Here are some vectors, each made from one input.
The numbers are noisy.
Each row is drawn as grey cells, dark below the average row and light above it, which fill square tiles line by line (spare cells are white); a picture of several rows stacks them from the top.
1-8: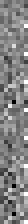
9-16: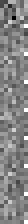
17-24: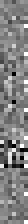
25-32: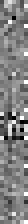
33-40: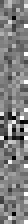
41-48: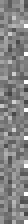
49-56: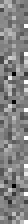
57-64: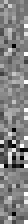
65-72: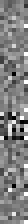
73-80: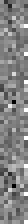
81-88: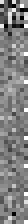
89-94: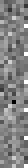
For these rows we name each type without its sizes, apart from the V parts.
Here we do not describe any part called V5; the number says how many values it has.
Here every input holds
a list of items, each a true/false value and a value of V5.
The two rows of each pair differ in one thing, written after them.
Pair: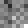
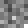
the value of V5 in item 1 of the list
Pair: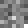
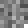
the true/false value in item 2 of the list
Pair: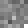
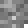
the value of V5 in item 1 of the list
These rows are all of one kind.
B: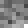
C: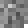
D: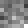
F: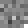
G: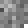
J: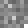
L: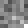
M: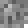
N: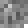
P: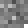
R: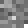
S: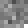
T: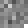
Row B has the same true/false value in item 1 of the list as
D and L.
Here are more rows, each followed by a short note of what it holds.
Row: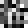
the empty list
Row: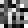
the empty list
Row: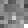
a list of two items
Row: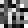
the empty list
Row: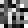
the empty list
